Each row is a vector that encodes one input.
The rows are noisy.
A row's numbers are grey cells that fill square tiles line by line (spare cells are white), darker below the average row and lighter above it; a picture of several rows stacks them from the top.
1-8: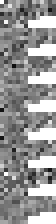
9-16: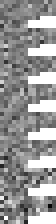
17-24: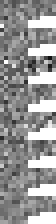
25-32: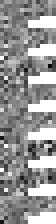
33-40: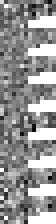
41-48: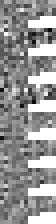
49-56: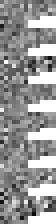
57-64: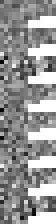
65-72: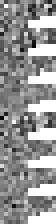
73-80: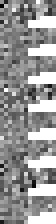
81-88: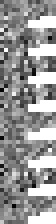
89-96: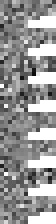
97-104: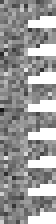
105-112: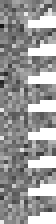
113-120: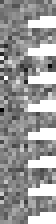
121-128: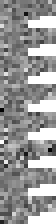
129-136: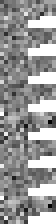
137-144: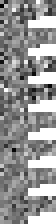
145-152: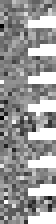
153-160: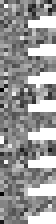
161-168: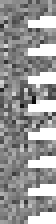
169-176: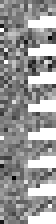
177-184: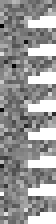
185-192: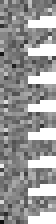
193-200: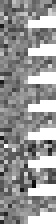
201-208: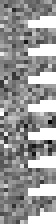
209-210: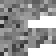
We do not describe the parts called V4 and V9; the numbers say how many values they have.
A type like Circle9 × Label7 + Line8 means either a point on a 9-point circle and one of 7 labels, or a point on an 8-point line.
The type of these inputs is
Circle10 × (Line7 + V4) + V9.
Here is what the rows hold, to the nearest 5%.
About 75% of them hold a point on a 10-point circle, together with either a point on a 7-point line, or a value of V4. The rest hold a value of V9.
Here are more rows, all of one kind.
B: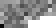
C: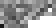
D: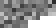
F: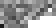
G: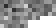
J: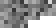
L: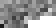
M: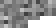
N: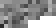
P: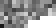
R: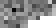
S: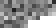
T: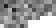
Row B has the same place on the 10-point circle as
C and F.
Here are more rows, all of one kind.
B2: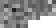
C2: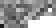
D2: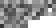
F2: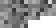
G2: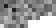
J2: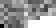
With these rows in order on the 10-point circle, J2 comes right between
C2 and G2.
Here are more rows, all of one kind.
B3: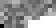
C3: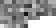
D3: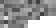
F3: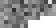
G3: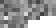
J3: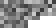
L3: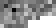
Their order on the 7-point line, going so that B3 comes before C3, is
L3, G3, D3, B3, F3, C3, J3.
